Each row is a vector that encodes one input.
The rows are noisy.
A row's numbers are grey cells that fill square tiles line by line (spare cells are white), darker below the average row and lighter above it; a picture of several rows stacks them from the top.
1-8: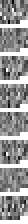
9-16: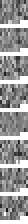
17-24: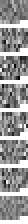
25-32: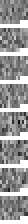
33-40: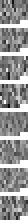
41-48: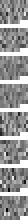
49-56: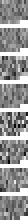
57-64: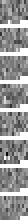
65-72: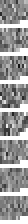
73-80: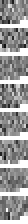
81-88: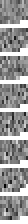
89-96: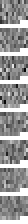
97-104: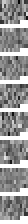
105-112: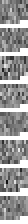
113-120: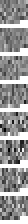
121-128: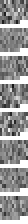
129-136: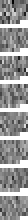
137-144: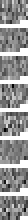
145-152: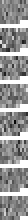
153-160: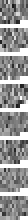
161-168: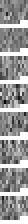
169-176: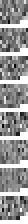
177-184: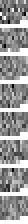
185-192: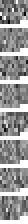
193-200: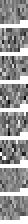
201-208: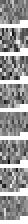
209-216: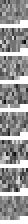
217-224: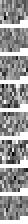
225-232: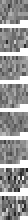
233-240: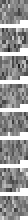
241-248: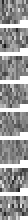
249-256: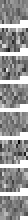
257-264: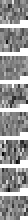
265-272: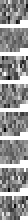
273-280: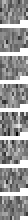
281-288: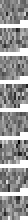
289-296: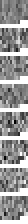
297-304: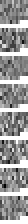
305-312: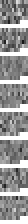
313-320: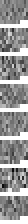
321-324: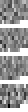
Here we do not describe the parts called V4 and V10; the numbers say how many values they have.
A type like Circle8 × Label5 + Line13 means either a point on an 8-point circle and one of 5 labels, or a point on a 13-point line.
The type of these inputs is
Line3 × Line3 × (Line3 × Line3 + V10) + Line6 + V4.
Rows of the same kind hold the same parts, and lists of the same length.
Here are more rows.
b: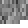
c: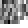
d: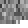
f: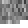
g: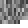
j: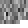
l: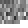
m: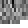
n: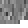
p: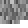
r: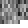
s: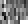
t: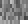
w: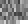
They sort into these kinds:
b, d, l, n, p, r, t, w
c, m
f, j
g, s

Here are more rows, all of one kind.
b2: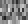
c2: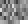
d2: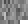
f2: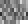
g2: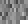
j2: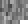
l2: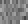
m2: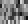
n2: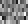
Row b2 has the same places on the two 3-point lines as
c2, l2 and m2.
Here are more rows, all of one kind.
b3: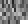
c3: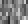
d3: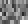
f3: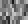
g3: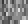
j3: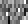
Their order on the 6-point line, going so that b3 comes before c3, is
b3, f3, d3, j3, c3, g3.
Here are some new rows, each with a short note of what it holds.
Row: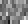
a point on a 6-point line
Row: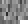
a point on each of four 3-point lines
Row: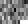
a value of V4
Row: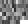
a point on a 6-point line
